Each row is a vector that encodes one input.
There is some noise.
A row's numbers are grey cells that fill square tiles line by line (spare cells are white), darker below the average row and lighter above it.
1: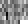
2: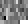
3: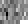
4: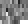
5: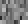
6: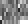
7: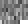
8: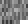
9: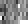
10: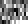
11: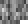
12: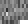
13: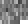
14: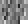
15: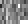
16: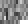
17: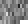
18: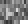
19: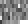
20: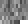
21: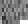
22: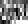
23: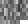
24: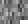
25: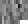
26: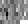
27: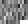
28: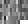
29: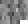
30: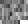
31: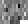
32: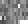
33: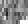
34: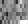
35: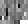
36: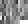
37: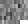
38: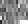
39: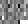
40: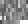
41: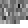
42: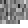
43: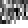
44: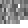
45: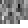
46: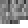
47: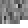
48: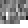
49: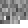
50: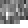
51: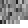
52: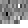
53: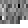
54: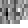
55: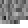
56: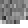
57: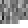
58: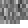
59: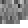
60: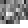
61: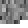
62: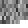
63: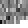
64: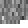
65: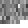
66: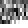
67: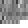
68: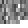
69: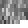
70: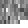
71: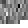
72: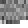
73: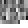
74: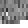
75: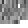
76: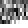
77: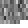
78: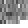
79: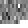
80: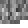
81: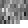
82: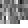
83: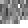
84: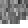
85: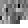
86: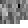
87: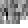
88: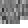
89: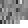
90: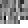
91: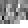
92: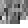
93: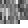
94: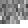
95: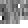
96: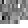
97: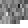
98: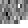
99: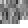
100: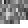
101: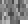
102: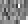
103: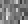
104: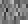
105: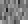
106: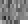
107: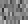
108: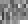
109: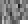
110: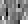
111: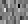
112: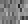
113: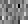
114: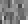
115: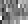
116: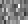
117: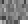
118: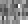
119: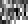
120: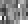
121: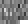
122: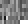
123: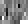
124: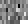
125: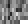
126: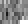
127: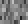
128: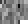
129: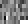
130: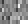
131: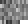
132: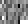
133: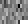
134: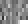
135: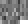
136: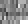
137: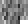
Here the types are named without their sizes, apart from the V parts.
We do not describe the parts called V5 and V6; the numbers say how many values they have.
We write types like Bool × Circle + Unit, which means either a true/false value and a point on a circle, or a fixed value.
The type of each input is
Bool × Line × Line × V5 × V6 + Unit.
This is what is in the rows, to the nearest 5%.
About 5% of them hold a fixed value. The rest hold a point on each of two lines, a true/false value, a value of V5 and a value of V6.
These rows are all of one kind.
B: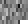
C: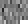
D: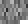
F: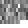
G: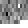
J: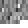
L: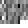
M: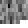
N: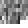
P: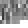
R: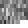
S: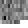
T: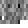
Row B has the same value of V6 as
C and P.
